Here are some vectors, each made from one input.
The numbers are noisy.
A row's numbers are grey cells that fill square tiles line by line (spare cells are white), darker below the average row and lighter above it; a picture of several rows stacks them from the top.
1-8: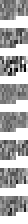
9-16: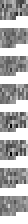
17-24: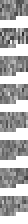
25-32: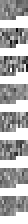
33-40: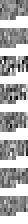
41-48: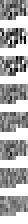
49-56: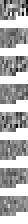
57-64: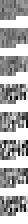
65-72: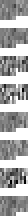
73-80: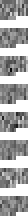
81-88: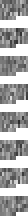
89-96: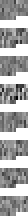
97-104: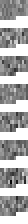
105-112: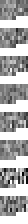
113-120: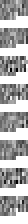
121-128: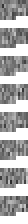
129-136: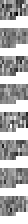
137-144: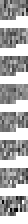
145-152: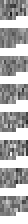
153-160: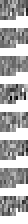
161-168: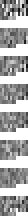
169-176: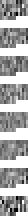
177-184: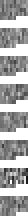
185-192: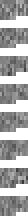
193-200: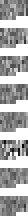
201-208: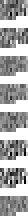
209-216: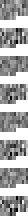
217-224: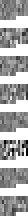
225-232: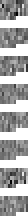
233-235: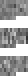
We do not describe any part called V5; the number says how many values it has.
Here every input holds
a point on a 6-point line and a true/false value, together with either a point on an 8-point line, or a value of V5.
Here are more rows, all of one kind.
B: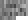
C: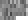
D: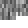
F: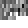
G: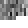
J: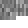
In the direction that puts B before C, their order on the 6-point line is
J, B, C, D, G, F.
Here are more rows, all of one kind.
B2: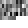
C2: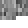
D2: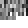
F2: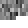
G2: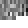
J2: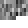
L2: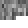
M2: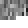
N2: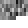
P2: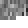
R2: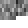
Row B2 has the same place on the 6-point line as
G2, J2, L2 and P2.
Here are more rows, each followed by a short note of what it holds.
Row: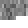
a point on a 6-point line, a point on an 8-point line and a true/false value
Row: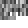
a point on a 6-point line, a point on an 8-point line and a true/false value
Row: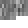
a point on a 6-point line, a point on an 8-point line and a true/false value
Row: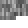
a point on a 6-point line, a true/false value and a value of V5
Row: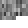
a point on a 6-point line, a true/false value and a value of V5
